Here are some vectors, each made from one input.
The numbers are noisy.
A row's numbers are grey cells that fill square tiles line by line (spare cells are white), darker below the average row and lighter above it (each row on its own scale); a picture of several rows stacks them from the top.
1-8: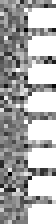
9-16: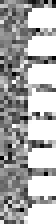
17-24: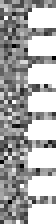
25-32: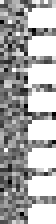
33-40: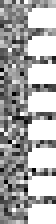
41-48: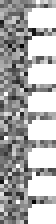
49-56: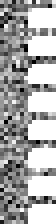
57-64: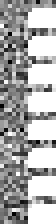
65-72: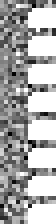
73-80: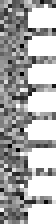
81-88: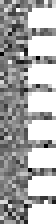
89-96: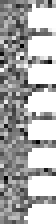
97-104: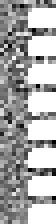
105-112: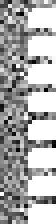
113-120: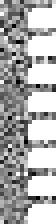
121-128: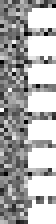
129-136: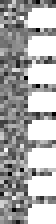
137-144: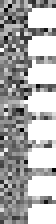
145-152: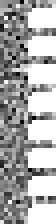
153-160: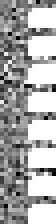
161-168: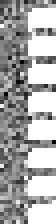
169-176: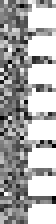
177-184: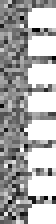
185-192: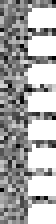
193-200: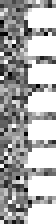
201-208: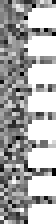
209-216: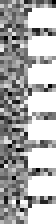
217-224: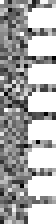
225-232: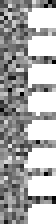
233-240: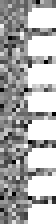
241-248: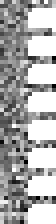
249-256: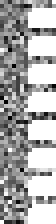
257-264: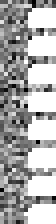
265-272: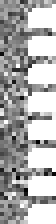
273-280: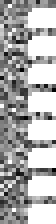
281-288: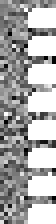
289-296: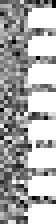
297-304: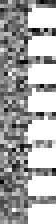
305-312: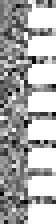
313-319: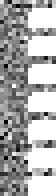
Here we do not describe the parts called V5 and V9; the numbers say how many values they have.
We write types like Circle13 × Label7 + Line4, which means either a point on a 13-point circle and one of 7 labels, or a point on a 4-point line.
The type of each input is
(Bool × Bool × Bool + V9) × (Line11 + V5).
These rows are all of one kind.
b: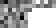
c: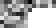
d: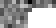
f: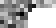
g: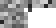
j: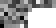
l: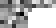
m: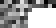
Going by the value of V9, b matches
d and j.
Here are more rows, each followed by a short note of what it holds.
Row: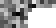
a point on an 11-point line and a value of V9
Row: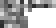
a point on an 11-point line and a value of V9
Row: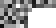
a point on an 11-point line and three true/false values
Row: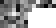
a point on an 11-point line and a value of V9
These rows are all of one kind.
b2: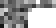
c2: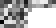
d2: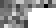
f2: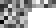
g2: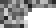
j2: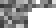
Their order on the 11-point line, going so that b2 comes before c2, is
d2, g2, b2, c2, f2, j2.
